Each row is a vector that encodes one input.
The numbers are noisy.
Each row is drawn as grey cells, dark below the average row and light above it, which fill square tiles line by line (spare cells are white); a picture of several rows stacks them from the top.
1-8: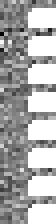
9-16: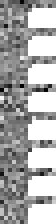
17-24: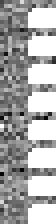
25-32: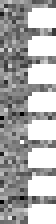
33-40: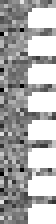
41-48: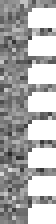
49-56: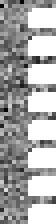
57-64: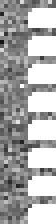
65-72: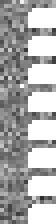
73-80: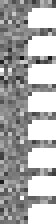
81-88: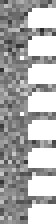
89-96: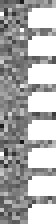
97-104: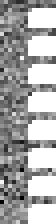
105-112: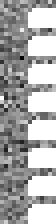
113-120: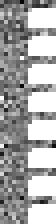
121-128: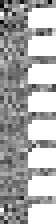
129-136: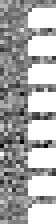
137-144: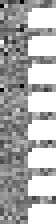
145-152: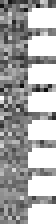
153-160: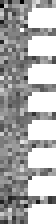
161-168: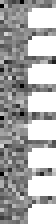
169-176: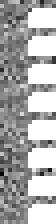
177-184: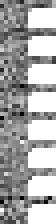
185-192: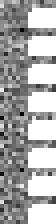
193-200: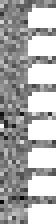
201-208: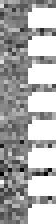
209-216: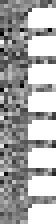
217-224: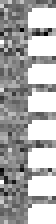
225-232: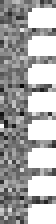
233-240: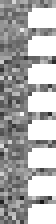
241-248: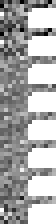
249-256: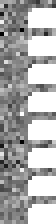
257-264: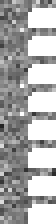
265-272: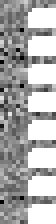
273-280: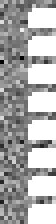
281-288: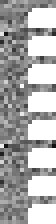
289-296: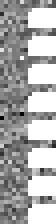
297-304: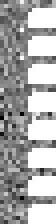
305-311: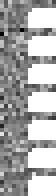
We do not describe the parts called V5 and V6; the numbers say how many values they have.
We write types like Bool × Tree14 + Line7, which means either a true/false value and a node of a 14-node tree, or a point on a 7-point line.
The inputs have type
((Line3 × Line4 + Unit) × V6 + Line10 × V5) × Line10.
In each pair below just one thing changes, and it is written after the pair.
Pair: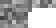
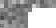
the place on the 10-point line
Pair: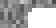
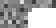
the place on the 10-point line
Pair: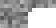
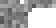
the value of V6
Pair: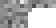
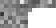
the place on the 10-point line
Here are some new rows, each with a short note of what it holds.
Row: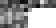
a point on each of two 10-point lines and a value of V5
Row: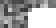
a point on each of two 10-point lines and a value of V5
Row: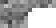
a point on a 3-point line, a point on a 4-point line, a point on a 10-point line and a value of V6
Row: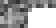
a point on each of two 10-point lines and a value of V5
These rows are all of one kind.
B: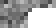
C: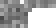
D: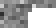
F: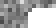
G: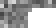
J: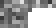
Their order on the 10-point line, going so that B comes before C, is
J, B, F, C, G, D.
